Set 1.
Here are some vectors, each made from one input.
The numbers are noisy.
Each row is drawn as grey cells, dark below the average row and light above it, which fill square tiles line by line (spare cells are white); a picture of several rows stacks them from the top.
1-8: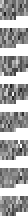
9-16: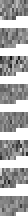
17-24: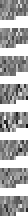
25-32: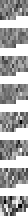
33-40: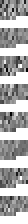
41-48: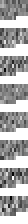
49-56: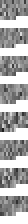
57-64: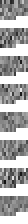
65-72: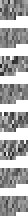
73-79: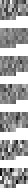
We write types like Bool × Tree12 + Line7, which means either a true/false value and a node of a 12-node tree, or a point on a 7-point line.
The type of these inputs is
Tree9.
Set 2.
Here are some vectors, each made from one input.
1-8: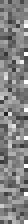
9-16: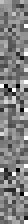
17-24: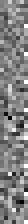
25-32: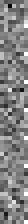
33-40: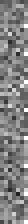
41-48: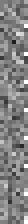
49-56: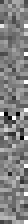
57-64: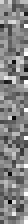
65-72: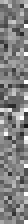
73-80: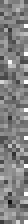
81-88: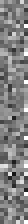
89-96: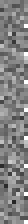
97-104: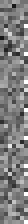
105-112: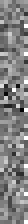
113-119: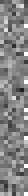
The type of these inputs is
Bool × Bool × Bool × Bool + Unit.
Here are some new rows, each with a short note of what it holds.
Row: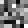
a fixed value
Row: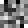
a fixed value
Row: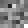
four true/false values
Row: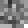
four true/false values
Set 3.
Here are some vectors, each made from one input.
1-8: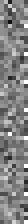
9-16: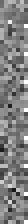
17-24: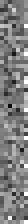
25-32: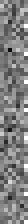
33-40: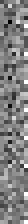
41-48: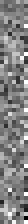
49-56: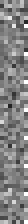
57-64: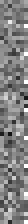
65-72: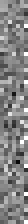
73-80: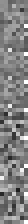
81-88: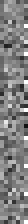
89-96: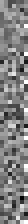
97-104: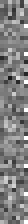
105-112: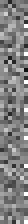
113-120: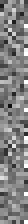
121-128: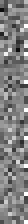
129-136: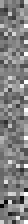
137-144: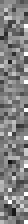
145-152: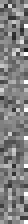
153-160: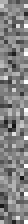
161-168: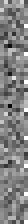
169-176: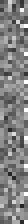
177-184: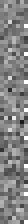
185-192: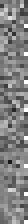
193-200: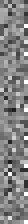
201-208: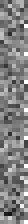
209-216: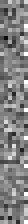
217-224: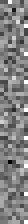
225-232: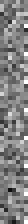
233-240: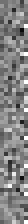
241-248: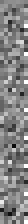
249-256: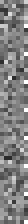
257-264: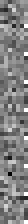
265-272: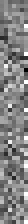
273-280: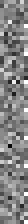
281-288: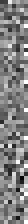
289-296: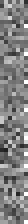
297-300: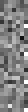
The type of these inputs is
Bool × Bool × Bool × Bool.
